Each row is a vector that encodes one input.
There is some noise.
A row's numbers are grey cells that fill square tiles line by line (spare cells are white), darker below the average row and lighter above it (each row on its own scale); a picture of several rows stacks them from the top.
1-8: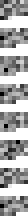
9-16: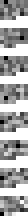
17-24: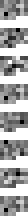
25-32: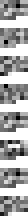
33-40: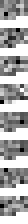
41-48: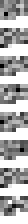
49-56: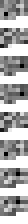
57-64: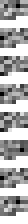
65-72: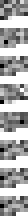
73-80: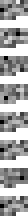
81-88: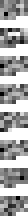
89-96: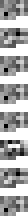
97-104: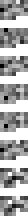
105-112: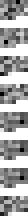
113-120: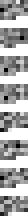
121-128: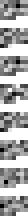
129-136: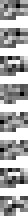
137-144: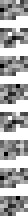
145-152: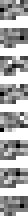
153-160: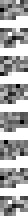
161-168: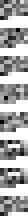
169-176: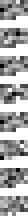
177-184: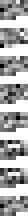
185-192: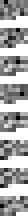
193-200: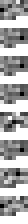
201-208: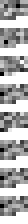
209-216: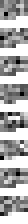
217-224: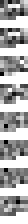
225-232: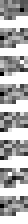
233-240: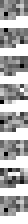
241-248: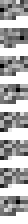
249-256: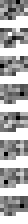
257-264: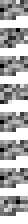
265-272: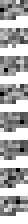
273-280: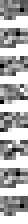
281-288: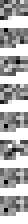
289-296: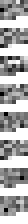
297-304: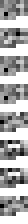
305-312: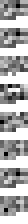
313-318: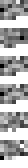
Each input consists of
one of 11 labels.
